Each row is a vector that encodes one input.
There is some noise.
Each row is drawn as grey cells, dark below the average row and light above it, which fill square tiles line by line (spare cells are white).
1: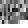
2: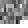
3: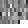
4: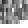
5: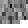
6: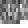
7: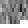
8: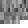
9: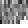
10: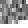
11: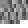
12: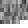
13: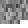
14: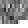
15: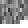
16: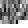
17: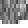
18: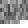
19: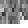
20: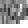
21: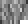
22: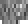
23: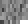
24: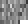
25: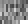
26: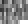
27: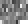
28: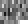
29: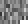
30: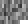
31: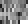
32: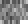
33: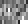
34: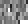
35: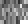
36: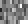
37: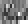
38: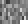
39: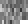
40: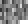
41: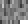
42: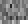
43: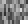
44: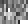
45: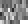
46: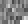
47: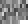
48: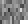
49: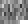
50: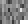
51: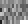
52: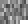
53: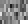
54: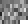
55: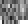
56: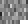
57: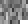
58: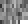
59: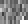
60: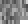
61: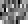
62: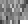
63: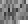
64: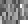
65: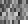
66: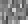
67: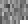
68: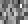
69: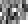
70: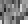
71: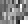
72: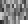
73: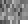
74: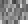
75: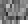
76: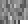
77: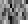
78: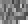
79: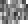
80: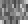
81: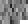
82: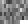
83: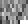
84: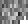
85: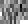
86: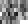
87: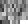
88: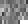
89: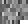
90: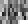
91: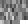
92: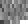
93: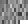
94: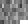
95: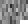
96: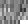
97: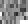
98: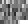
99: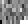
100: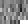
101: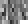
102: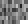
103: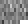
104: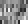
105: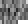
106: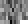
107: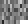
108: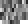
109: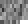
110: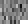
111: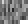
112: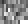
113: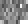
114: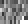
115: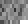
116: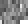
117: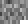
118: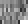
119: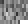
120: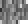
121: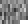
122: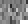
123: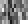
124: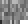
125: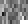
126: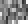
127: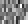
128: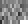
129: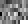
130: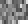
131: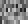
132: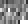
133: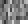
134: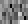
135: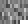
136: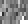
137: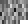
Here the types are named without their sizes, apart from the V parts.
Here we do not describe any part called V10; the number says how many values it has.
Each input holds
either a node of a tree, or a true/false value and a value of V10.
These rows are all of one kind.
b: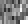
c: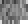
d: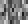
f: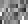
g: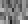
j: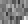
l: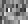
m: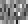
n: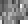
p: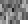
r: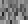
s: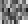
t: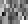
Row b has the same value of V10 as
d, n and p.
